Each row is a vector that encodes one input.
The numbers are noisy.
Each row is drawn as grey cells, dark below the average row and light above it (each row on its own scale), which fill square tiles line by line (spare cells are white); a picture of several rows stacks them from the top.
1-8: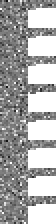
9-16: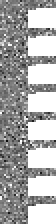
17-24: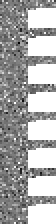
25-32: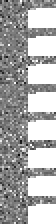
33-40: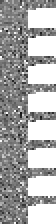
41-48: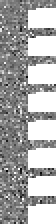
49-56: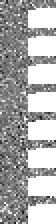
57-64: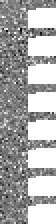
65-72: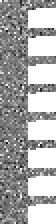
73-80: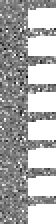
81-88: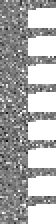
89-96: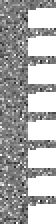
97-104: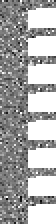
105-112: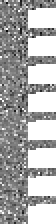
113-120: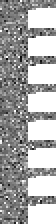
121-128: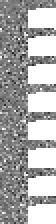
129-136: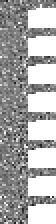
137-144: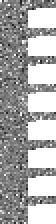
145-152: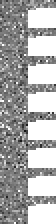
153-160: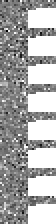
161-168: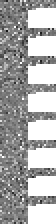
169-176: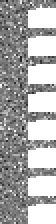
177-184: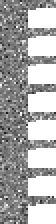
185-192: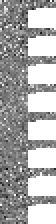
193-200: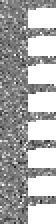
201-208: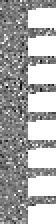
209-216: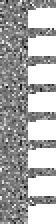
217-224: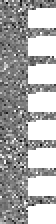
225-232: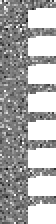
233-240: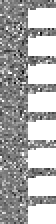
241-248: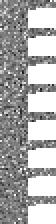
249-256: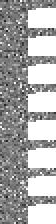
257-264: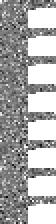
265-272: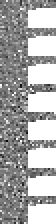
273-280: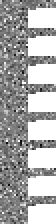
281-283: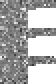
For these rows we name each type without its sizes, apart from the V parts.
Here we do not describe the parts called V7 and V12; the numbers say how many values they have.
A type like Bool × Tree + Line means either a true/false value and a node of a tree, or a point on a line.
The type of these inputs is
Bool × V12 + (Circle + Unit) × V7.
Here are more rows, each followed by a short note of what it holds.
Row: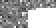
a true/false value and a value of V12
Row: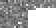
a true/false value and a value of V12
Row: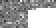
a true/false value and a value of V12
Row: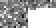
a point on a circle and a value of V7
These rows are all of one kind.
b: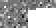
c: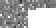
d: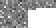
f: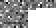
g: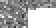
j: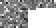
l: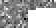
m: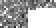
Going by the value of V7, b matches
g and m.
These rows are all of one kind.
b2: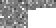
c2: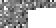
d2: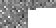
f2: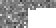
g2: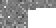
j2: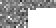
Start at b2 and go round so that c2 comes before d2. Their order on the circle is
b2, c2, d2, f2, j2, g2.
